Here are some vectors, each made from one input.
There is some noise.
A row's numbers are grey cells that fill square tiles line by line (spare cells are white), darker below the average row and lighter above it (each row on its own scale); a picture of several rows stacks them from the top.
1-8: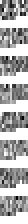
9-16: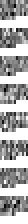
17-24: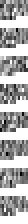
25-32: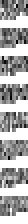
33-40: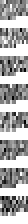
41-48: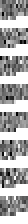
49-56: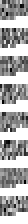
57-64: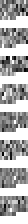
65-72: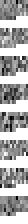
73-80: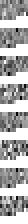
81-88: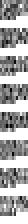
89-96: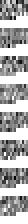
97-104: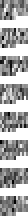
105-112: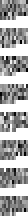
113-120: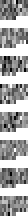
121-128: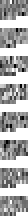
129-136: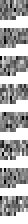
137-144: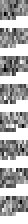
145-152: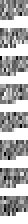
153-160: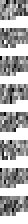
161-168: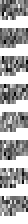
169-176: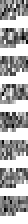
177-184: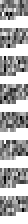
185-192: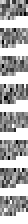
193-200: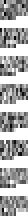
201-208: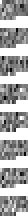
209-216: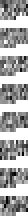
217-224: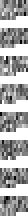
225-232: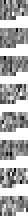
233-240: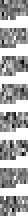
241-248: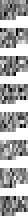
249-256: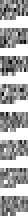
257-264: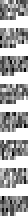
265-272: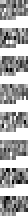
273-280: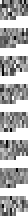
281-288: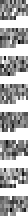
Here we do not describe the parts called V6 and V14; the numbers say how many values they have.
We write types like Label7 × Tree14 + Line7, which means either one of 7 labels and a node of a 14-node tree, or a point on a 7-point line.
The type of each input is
(Bool × V6 + Line10) × V14.
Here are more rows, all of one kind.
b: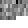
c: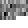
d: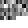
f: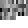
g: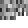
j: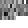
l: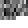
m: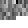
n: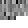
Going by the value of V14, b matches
f and g.
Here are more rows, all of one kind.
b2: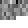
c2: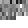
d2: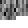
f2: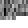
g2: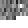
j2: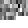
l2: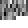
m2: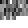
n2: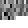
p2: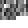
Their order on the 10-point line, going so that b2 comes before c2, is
j2, f2, l2, n2, d2, p2, m2, b2, g2, c2.
